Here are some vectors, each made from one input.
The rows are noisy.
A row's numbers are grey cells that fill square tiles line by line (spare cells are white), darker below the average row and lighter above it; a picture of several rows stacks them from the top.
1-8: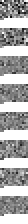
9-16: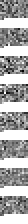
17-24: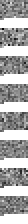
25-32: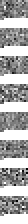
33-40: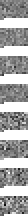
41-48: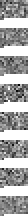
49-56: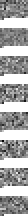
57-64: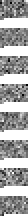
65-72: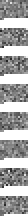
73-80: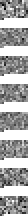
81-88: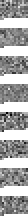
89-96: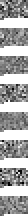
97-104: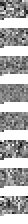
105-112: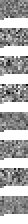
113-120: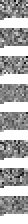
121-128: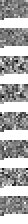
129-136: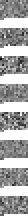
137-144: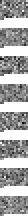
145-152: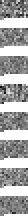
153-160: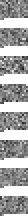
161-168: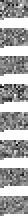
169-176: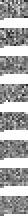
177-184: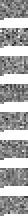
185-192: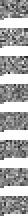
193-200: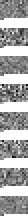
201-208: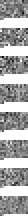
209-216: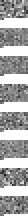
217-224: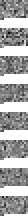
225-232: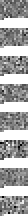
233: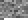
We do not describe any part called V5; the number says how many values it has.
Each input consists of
either a point on an 8-point circle and four true/false values, or one of 7 labels and a value of V5, or a list of up to two points on a 7-point line.
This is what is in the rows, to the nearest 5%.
About 45% of them hold a point on an 8-point circle and four true/false values. About 20% of them hold one of 7 labels and a value of V5. The rest are lists of up to two points on a 7-point line: a few of all rows are empty, 10% hold one and 20% two.
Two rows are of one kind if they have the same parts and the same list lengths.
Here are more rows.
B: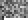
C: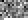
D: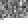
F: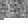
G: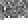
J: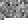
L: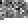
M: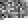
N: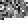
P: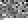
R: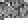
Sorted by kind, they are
B, J, L
C, D, P
F, G, R
M
N

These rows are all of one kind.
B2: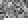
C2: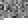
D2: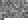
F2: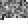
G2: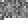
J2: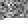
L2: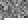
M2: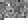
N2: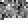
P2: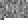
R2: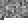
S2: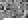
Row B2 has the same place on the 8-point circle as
C2, F2 and N2.
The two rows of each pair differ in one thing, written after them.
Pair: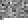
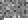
the value of V5
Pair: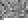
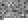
the label
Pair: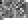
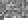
the value of V5
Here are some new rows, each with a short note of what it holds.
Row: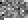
one of 7 labels and a value of V5
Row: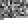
the empty list
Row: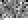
a list of two items
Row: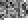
one of 7 labels and a value of V5
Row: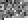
a list of two items
